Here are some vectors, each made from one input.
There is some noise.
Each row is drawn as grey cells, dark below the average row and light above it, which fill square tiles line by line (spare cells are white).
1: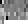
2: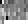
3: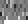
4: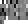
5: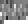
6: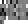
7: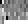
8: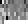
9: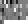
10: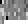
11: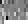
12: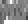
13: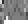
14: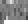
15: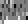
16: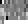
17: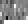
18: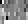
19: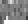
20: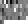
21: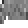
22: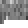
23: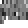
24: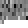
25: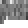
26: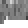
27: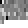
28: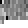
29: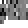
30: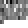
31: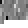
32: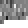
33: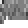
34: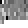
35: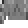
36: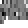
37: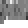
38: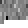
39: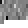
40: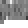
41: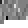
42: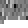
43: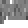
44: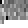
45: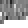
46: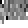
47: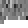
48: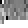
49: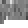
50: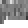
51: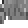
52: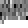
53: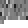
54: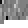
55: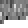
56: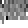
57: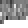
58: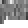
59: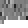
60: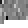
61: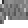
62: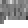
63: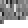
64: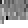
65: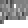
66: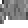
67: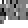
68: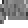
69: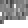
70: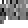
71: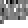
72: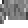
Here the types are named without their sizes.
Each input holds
a point on a line and a true/false value.
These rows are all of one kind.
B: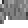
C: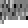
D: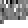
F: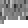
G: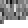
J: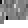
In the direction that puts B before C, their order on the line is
D, G, B, J, F, C.
